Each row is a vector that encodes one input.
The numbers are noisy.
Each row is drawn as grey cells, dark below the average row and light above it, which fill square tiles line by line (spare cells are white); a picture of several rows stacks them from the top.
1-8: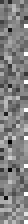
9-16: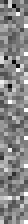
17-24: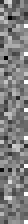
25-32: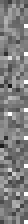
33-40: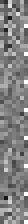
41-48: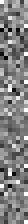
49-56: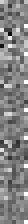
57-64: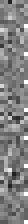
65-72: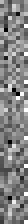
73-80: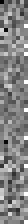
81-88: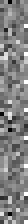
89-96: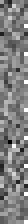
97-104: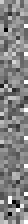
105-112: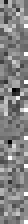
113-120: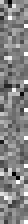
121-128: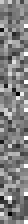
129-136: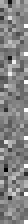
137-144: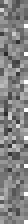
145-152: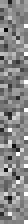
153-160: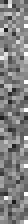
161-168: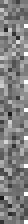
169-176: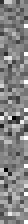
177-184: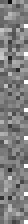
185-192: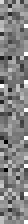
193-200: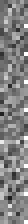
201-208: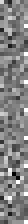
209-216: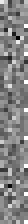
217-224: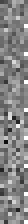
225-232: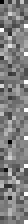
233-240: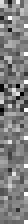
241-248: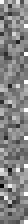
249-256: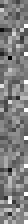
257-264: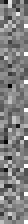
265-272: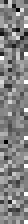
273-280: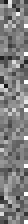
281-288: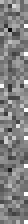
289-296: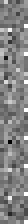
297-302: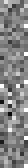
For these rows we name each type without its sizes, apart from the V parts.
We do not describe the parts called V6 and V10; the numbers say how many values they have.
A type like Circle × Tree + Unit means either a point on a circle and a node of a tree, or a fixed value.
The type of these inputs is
Label + (Line + V10) × V6.
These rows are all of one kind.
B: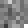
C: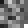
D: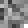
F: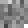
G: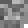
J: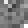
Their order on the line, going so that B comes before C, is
F, B, C, G, D, J.
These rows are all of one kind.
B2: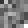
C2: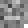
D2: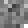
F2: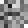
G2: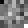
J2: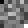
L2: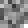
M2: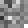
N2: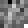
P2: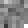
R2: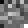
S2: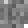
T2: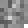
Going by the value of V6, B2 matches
J2, L2, M2 and T2.
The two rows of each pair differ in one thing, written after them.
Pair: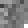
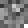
the value of V10
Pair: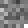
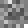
the value of V6
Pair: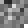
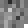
the value of V10
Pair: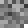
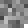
the value of V6
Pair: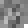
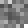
the value of V6
